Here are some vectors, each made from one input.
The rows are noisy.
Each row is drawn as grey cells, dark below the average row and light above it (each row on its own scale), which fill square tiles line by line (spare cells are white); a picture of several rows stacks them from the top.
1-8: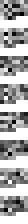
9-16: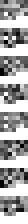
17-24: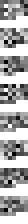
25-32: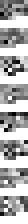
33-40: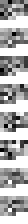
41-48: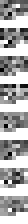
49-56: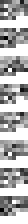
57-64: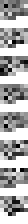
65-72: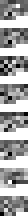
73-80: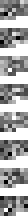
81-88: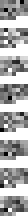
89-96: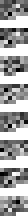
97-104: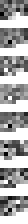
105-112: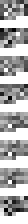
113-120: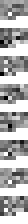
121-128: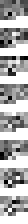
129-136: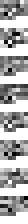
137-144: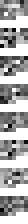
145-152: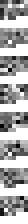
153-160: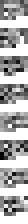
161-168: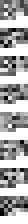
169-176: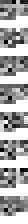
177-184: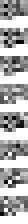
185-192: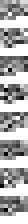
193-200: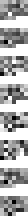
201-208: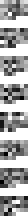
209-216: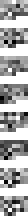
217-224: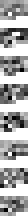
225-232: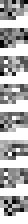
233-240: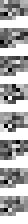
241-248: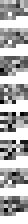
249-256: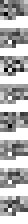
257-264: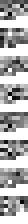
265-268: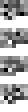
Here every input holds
a list of up to two points on a 6-point circle.
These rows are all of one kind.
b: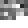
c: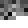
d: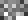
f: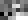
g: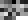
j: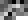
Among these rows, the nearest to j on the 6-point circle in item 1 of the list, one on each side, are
c and g.
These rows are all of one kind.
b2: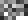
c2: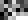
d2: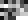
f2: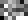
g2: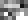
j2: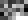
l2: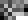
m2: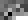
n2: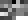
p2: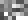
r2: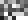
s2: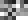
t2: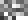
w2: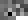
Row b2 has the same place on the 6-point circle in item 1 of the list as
f2, p2, r2 and t2.
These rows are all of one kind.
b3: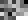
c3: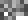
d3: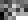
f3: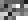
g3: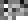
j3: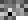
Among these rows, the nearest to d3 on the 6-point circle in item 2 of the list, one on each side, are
b3 and j3.
